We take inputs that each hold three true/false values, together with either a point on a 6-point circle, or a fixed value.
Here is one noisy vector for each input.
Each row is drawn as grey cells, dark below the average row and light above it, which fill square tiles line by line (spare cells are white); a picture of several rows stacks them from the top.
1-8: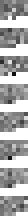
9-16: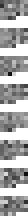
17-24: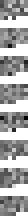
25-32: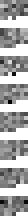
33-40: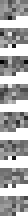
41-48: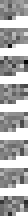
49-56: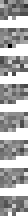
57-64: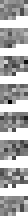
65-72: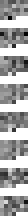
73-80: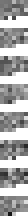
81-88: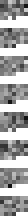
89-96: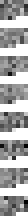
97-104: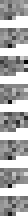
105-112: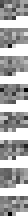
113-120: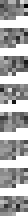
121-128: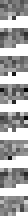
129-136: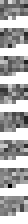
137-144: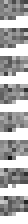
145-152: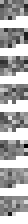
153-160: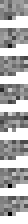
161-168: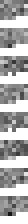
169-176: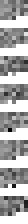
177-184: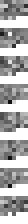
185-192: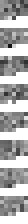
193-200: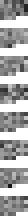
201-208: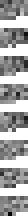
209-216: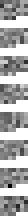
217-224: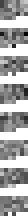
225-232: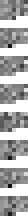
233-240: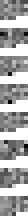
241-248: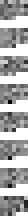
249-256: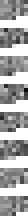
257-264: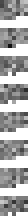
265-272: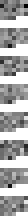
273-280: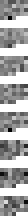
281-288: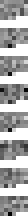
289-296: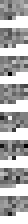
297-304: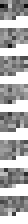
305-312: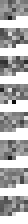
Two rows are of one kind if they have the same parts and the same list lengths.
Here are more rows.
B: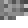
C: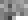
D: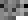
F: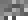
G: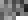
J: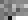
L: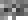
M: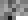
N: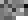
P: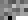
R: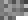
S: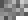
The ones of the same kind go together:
B, C, J, M, P, R
D, F, G, L, N, S

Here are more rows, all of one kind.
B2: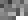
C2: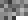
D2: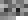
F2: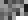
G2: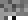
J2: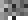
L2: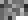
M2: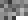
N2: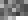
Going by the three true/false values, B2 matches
F2 and L2.
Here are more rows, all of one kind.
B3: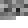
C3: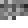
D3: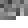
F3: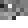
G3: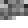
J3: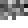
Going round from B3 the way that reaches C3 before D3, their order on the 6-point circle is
B3, G3, C3, J3, F3, D3.
